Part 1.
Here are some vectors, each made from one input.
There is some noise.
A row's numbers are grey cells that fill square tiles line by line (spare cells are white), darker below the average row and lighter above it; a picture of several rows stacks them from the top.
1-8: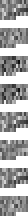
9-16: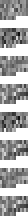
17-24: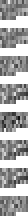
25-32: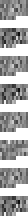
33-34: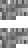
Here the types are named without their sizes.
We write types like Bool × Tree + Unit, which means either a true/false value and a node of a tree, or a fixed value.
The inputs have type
Line.
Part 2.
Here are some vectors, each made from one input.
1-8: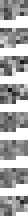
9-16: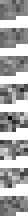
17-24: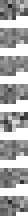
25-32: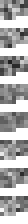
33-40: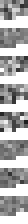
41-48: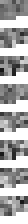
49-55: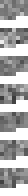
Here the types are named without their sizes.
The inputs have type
Circle + Unit.
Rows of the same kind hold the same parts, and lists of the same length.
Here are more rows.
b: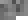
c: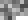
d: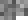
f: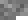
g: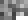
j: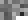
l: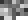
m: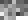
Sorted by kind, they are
b, c, d, f, g, j
l, m

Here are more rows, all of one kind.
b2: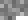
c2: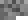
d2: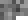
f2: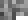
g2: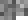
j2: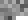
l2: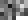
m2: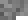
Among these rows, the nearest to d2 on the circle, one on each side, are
c2 and m2.
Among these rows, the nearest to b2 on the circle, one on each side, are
g2 and j2.
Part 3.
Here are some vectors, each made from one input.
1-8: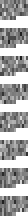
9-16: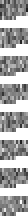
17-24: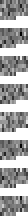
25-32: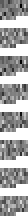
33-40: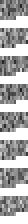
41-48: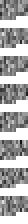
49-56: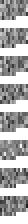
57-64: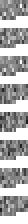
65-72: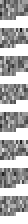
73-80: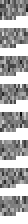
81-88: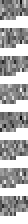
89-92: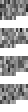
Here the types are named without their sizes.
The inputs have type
Bool × Bool × Bool × Bool.
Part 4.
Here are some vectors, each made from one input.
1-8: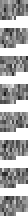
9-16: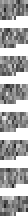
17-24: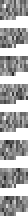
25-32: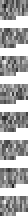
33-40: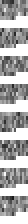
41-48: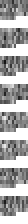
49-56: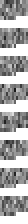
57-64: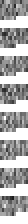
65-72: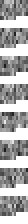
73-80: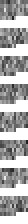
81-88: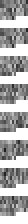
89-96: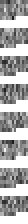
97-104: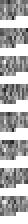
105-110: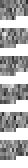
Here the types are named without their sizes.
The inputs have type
Bool × Bool × Bool × Bool.
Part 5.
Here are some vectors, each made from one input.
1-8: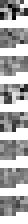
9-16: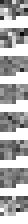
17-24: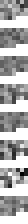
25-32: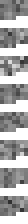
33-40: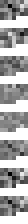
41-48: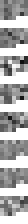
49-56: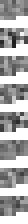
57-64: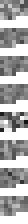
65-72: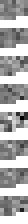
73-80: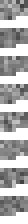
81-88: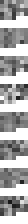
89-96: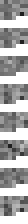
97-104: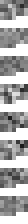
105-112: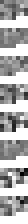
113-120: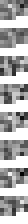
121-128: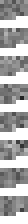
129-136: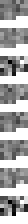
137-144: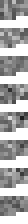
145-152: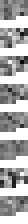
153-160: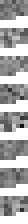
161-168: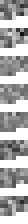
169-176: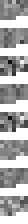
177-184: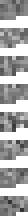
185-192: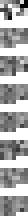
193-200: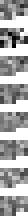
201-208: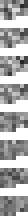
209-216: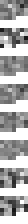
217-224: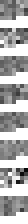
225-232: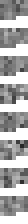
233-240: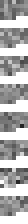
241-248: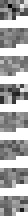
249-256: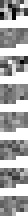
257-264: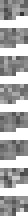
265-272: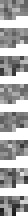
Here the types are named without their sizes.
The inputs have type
Circle + Unit.
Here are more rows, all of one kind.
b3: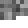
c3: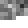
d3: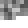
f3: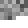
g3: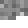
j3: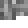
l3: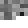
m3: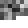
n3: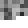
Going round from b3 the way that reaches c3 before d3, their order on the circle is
b3, c3, j3, f3, g3, d3, n3, l3, m3.
